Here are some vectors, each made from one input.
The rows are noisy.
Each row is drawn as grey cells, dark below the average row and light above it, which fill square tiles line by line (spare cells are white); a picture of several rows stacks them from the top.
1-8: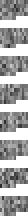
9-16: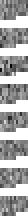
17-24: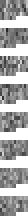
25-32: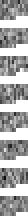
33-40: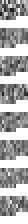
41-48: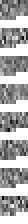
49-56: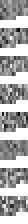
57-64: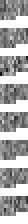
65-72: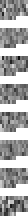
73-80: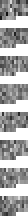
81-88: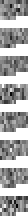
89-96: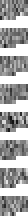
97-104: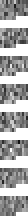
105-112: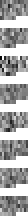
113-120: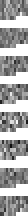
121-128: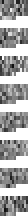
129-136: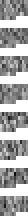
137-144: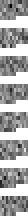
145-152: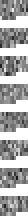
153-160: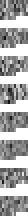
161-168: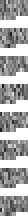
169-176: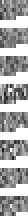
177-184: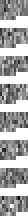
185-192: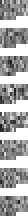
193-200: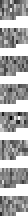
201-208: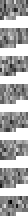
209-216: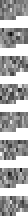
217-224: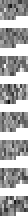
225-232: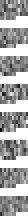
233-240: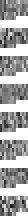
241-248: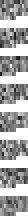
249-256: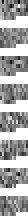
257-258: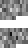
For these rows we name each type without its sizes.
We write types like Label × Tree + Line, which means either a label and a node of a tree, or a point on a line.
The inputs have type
Label × Label × (Label + Line).
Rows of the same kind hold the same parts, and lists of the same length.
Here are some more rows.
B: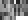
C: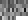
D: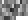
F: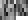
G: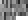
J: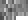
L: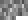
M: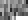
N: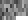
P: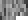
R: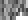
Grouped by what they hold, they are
B, C, J, L, N, P, R
D, F, G, M

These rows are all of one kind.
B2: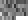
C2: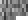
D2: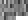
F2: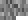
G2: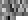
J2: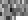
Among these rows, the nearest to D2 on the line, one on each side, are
C2 and G2.
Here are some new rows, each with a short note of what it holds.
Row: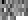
three labels
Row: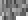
two labels and a point on a line
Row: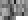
two labels and a point on a line
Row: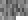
two labels and a point on a line
